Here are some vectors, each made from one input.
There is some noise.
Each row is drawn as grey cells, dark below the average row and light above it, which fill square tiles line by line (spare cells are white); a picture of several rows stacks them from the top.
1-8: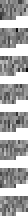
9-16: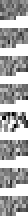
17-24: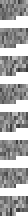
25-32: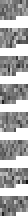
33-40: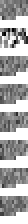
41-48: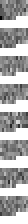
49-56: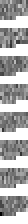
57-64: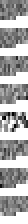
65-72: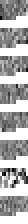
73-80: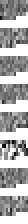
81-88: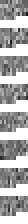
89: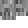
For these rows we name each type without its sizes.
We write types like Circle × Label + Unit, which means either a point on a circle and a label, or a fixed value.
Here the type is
List(Circle).
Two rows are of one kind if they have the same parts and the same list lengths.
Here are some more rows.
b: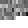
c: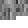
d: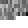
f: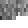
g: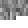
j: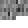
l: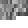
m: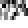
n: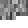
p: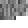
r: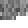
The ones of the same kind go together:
b, d, l, n
c, f, j, r
g, p
m

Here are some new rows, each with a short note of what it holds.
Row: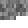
a list of two items
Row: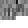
a list of two items
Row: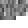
a list of three items
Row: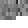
a list of two items
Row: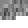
a list of three items
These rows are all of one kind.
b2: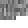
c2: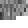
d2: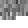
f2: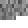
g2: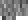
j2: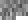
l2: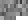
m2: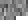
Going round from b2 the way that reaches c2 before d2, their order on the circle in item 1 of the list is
b2, c2, f2, g2, j2, d2, l2, m2.
